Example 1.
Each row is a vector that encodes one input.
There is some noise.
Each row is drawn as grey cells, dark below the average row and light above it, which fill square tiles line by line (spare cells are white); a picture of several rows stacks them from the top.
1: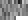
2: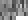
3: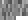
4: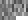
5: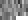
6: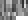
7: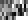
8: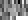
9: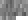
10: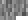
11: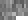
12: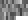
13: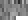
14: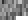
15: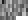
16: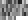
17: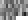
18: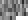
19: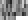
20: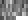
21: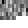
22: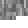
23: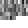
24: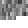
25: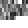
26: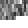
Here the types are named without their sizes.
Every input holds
a point on a line.
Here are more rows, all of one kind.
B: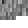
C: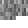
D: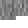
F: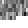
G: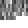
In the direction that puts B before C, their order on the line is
B, D, G, F, C.
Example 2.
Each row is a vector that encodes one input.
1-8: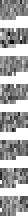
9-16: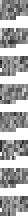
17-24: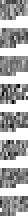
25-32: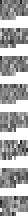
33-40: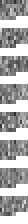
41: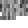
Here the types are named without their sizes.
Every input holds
a point on a line.
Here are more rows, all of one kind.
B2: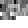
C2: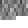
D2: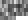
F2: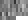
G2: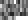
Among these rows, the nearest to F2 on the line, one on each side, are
C2 and D2.
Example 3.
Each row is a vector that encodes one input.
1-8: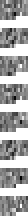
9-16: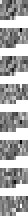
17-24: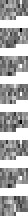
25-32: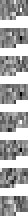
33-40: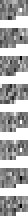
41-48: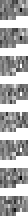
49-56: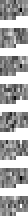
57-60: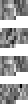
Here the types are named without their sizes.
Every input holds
either a point on a circle, or a fixed value.
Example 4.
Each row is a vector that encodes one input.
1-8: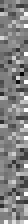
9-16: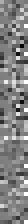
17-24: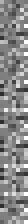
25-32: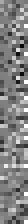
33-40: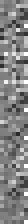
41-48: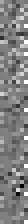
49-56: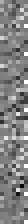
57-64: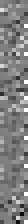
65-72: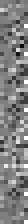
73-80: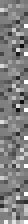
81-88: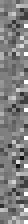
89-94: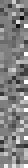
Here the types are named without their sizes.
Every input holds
a point on a line.
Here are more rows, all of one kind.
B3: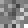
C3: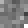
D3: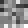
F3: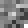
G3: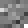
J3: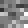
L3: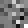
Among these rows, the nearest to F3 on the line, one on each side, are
G3 and L3.
